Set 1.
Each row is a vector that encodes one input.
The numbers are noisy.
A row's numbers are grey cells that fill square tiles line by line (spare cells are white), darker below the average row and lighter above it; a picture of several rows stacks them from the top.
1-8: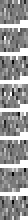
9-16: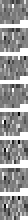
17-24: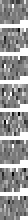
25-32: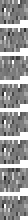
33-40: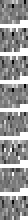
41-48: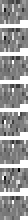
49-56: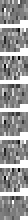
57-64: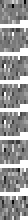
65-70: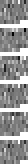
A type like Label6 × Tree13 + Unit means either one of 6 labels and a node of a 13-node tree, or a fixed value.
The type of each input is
Bool × Line5.
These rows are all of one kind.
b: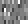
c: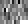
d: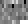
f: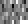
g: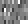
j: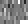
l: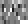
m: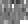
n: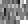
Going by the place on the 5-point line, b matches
g and m.
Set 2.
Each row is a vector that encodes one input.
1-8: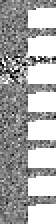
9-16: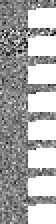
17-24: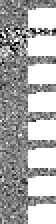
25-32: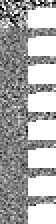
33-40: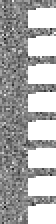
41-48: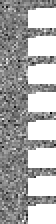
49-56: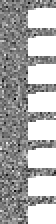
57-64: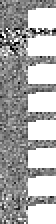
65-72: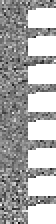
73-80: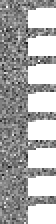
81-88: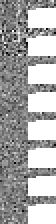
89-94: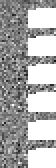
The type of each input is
Bool × Bool × Bool × Bool × Circle11 + Unit.
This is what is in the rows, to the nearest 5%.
About 95% of them hold a point on an 11-point circle and four true/false values. The rest hold a fixed value.
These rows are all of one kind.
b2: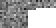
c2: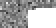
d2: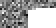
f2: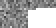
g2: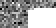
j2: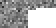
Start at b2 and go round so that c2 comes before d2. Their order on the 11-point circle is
b2, j2, c2, f2, g2, d2.
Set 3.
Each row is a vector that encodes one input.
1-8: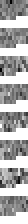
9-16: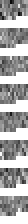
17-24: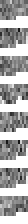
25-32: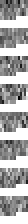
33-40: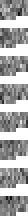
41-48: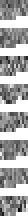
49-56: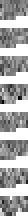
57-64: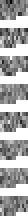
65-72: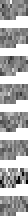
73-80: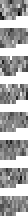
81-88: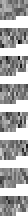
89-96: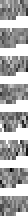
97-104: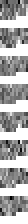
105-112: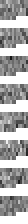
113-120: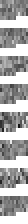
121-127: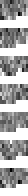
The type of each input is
Circle8 + Circle9.
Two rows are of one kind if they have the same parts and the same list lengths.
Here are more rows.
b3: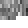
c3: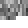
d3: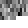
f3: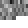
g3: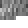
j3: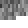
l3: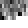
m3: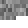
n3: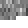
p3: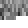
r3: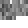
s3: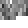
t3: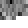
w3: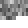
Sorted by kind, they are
b3, c3, m3, n3, p3, r3, s3, w3
d3, f3, g3, j3, l3, t3

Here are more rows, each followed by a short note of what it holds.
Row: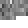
a point on an 8-point circle
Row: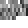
a point on an 8-point circle
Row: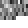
a point on a 9-point circle
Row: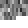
a point on a 9-point circle
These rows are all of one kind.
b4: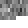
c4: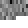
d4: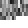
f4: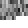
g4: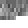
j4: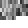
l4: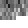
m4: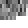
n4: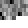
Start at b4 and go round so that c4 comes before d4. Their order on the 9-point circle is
b4, j4, g4, l4, c4, n4, d4, f4, m4.
